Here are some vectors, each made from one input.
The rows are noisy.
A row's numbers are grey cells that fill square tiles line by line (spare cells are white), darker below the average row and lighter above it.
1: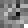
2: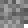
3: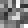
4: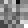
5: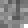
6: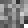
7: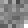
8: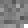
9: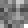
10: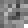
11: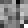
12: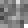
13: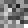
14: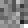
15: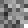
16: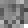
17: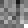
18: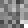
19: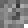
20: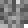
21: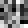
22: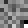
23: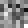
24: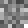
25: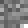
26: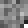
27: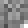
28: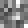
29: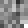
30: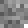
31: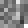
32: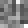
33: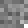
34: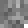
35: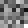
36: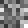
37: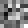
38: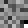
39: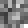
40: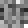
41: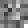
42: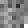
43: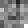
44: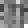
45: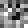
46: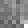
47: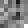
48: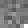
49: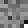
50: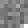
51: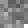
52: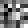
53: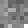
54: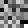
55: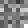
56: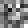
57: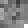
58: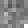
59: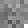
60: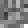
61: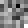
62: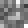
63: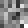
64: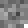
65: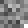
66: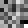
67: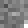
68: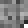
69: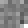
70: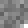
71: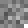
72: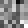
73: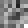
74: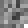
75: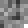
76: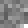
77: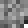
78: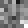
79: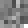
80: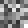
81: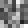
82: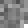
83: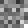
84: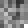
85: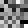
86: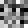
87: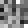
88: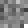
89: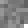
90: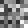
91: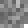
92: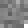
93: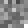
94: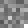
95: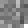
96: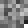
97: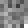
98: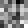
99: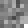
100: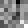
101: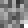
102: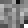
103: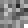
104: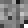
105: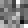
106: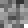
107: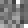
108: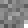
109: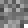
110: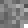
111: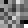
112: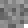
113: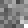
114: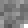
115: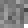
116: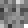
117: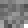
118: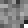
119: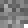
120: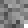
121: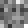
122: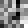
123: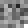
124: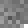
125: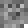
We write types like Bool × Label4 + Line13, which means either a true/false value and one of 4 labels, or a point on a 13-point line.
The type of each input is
(Bool × Bool × Bool × Bool × Bool + Unit) × Tree10 × Tree10.
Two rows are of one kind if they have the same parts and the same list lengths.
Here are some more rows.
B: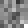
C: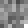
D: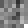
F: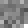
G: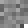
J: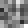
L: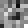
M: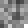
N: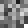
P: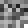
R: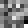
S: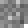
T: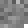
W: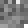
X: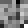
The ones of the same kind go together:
B, C, D, F, G, J, L, M, P, S, T, W
N, R, X

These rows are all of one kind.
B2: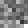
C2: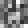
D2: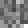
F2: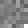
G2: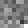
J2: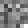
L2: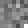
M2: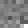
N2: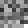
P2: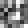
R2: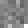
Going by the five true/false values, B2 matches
G2, J2 and M2.
